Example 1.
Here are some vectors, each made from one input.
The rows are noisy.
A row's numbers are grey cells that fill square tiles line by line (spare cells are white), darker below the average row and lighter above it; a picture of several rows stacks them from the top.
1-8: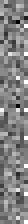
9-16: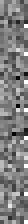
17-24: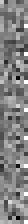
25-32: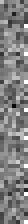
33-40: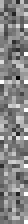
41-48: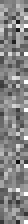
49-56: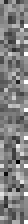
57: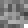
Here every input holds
one of 6 labels, together with either a point on a 5-point circle, or a fixed value.
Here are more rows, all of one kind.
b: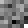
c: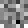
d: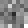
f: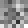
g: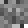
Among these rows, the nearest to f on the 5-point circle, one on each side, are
c and d.
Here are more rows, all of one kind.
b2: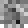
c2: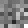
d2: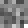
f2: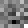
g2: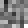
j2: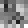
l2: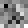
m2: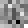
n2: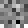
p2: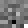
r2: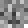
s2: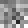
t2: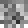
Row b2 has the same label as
d2 and n2.
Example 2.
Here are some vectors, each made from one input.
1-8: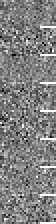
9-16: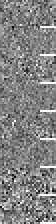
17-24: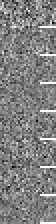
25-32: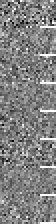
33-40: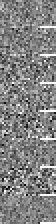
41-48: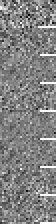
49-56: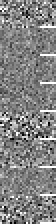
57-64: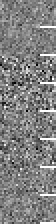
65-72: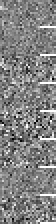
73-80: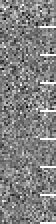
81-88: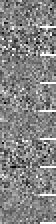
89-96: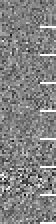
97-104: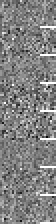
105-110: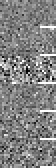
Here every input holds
either a node of an 11-node tree, or a node of a 12-node tree.
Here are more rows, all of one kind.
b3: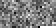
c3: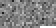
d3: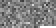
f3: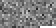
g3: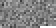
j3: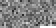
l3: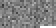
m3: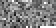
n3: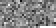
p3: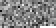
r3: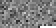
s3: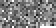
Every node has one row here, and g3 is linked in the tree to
b3, f3 and l3.
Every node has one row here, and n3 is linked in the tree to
f3.
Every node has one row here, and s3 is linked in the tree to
l3.
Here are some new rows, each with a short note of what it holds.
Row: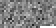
a node of a 12-node tree
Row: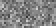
a node of an 11-node tree
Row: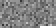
a node of a 12-node tree
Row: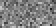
a node of an 11-node tree
